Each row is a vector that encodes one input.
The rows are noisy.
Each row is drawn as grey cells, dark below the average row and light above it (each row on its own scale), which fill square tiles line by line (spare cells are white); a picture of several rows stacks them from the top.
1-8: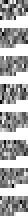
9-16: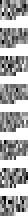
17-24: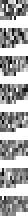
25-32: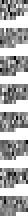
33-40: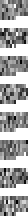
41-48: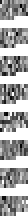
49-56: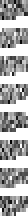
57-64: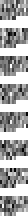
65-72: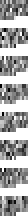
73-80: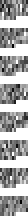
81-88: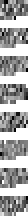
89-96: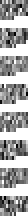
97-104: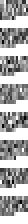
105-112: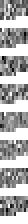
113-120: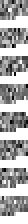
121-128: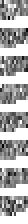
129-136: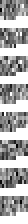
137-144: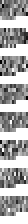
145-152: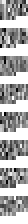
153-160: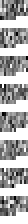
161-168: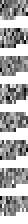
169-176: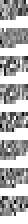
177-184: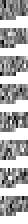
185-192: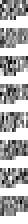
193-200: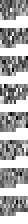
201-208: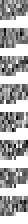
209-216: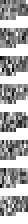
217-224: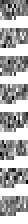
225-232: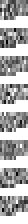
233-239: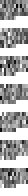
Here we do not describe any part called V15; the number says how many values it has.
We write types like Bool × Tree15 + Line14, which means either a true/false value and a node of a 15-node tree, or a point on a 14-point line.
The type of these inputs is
Label12 × Label12 + V15.
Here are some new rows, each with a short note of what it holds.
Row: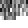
a value of V15
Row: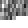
a value of V15
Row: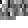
a value of V15
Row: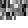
a value of V15
